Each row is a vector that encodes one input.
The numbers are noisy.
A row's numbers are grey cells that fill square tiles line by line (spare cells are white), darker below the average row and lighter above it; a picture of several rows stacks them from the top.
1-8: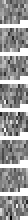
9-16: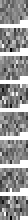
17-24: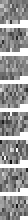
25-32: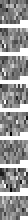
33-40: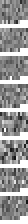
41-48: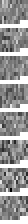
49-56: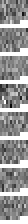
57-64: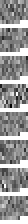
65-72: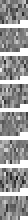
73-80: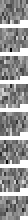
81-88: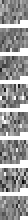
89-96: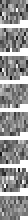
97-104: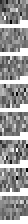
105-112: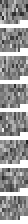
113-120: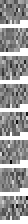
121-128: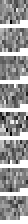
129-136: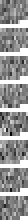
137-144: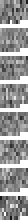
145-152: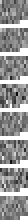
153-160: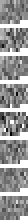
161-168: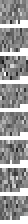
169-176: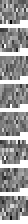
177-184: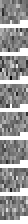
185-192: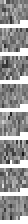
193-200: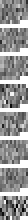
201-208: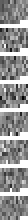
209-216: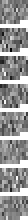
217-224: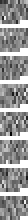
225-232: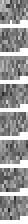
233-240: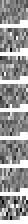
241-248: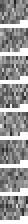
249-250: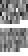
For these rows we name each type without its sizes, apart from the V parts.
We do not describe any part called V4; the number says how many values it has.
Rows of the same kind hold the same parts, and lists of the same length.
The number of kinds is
2.
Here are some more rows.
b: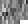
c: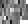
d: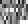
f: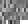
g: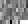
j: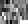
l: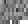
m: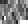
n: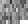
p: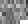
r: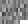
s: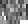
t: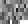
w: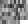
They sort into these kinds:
b, f, g, l, n, p, r, t, w
c, d, j, m, s

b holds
a point on a line and four true/false values.
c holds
a point on a line and a value of V4.
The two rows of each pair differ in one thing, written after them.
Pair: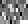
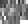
the place on the line
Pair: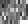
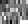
the value of V4
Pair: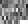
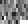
the value of V4
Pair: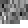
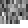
the place on the line
